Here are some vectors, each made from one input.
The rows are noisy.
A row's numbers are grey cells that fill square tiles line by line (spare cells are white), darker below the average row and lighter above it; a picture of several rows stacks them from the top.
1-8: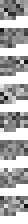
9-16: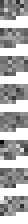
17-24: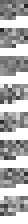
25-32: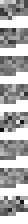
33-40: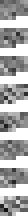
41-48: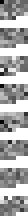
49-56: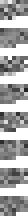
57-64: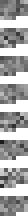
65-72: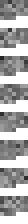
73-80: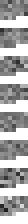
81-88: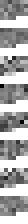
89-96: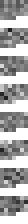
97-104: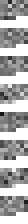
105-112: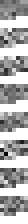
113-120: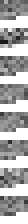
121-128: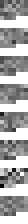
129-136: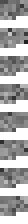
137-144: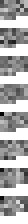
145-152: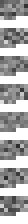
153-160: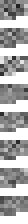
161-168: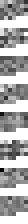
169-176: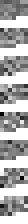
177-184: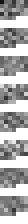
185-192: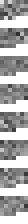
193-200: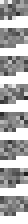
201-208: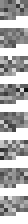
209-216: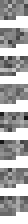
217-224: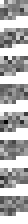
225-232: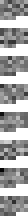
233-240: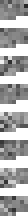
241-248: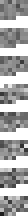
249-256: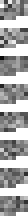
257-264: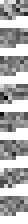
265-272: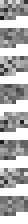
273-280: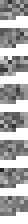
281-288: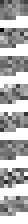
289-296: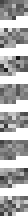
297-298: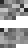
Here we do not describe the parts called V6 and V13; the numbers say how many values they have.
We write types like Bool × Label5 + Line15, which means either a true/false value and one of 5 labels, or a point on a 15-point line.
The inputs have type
Bool × Bool × Bool × Bool × V6 + Tree11 × V13 + Unit.
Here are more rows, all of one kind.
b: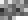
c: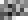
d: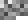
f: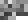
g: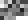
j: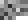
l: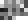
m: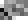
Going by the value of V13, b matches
l and m.
